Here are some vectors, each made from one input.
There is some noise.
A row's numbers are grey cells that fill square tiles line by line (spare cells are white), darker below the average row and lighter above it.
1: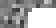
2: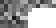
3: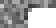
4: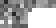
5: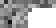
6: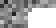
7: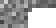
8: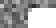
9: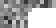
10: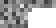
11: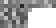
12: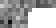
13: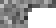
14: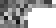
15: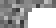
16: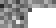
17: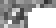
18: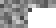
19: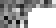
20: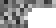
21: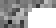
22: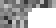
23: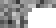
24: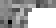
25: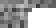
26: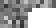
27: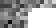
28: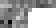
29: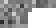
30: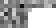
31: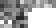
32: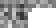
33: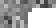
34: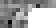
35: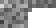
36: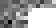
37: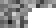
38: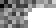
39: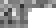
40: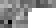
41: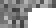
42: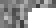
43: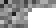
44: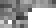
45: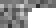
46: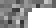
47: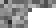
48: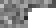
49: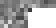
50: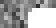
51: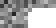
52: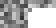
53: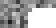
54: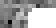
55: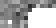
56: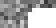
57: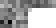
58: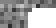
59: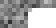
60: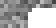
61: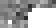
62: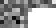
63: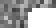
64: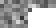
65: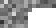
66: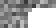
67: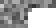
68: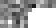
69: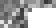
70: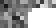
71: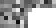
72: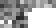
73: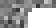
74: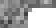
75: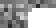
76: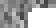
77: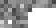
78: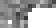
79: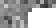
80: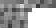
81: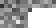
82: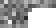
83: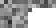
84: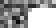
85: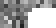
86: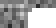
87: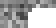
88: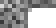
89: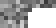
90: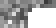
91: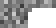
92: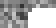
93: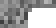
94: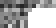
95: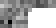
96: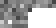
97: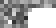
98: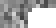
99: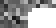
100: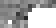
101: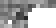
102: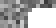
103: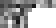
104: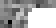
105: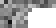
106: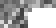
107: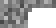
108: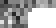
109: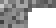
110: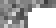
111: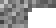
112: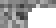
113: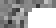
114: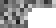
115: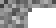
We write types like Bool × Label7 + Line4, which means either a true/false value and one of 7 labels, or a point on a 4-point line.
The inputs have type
Bool × Bool × Bool × Bool × Line10.
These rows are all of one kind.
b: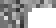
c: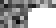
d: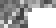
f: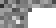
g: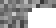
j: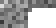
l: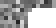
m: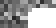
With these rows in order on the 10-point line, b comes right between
d and g.
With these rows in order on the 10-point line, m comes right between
c and l.
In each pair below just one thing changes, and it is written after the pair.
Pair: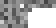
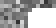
one of the four true/false values
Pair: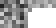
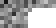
the place on the 10-point line
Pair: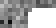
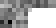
the place on the 10-point line
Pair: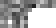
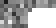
one of the four true/false values
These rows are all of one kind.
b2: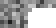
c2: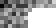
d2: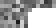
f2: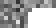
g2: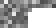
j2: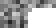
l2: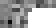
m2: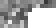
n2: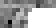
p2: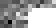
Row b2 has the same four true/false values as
j2, l2, n2 and p2.
